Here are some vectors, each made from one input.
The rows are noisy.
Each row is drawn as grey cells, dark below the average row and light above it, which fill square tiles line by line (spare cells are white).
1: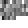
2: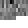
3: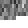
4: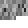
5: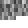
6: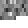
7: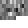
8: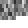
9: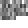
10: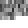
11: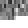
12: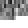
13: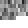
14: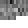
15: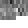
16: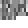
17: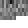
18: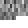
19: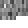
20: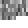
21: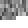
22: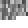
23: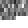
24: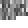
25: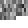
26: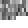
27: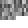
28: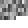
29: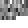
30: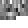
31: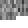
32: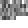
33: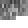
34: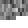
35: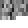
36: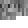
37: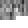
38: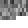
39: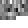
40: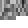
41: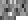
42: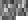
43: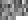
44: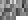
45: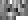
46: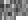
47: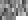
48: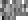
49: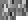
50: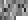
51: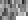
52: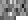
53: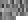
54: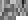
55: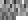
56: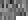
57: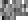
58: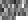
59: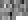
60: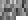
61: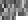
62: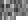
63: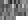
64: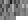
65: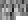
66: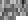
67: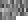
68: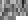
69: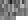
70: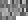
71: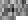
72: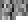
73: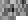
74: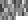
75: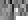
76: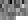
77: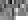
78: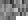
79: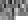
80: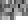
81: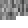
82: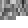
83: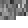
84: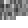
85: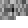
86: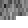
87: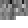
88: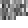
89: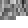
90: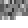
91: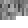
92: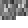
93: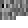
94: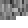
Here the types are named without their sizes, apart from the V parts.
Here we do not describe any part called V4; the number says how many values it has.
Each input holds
a point on a line, together with either three true/false values, or a value of V4.
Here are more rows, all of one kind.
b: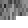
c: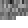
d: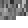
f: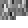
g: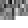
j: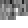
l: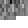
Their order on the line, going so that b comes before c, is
f, d, b, l, c, j, g.
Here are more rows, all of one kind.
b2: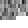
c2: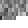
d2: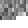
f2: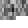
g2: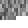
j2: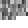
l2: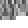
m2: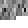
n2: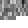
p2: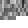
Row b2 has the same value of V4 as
c2, d2, g2 and l2.
